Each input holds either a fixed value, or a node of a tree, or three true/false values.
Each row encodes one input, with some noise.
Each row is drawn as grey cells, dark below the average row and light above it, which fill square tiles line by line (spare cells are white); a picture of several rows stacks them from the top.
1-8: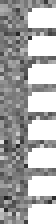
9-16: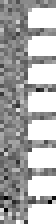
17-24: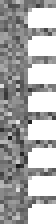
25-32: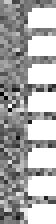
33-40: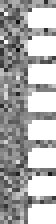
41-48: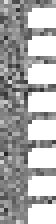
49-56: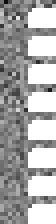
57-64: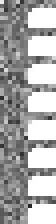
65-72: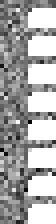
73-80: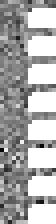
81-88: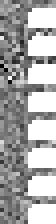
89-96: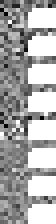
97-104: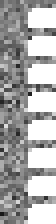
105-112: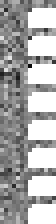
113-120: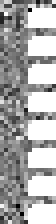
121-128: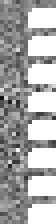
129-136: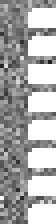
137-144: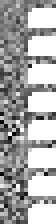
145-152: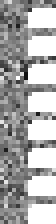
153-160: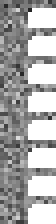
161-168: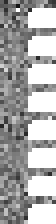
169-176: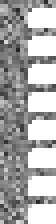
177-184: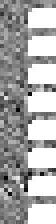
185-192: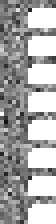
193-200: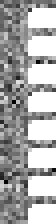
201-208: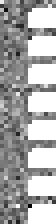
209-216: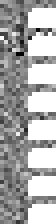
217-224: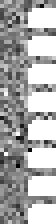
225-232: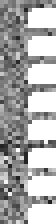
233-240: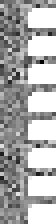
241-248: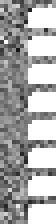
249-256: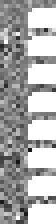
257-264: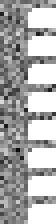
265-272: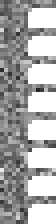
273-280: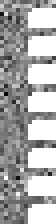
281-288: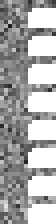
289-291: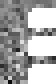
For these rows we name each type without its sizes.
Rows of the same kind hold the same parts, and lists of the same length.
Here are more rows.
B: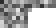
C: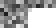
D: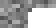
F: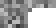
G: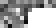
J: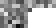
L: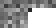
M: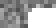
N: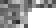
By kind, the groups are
B
C, G, L, N
D, F, J, M

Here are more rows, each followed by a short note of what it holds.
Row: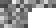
a fixed value
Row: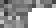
three true/false values
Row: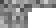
a fixed value
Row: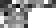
a fixed value
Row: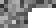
a node of a tree
